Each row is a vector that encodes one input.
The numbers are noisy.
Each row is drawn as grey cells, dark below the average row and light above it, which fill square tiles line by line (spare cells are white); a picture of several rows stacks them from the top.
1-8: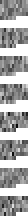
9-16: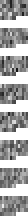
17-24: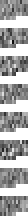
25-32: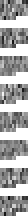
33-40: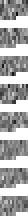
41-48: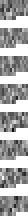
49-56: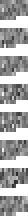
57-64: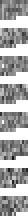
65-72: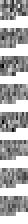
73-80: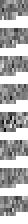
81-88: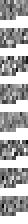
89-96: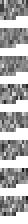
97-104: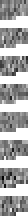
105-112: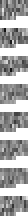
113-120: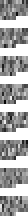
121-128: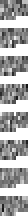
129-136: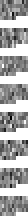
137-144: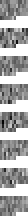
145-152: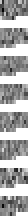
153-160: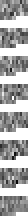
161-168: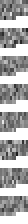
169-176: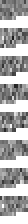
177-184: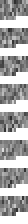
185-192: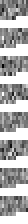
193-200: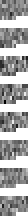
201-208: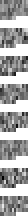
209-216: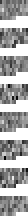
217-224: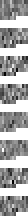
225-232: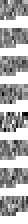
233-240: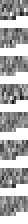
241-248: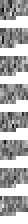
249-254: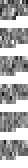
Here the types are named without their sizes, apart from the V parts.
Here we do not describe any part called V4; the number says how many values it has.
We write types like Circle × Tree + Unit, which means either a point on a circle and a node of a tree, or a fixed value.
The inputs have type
Line × (Line + V4) × V4.
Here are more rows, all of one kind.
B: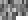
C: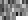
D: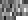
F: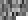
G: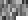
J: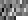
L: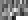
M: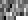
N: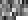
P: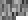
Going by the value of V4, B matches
C and D.
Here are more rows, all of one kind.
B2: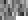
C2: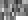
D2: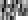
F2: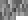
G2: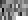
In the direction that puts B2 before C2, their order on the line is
G2, B2, F2, D2, C2.
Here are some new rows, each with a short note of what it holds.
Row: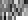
a point on a line and two values of V4
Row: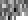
a point on a line and two values of V4
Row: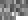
a point on a line and two values of V4
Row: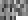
a point on a line and two values of V4
